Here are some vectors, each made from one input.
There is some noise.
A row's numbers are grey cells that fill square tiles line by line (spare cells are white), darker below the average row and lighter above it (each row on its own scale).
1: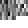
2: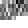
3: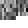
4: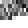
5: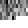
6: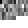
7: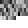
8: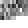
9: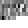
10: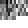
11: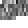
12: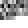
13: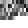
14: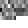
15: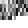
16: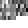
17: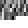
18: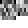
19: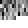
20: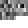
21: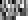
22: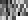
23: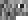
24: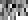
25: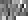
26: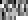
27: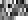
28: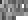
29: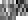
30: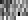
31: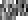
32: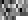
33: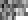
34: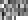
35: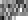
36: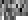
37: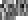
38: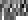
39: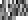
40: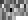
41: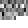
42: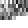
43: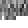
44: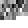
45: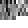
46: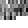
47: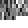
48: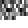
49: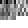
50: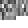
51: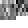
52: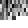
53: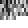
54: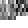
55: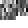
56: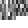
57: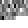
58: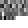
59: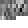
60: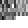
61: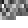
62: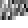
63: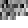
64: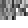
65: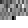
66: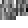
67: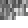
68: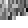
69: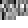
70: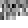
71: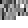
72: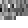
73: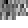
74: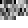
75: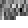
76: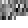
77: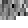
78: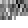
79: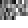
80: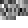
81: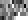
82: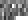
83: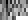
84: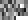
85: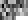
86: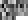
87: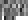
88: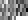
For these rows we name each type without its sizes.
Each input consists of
a label and four true/false values.
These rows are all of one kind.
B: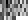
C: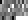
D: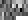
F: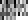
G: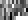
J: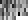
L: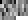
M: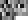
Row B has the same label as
C and M.
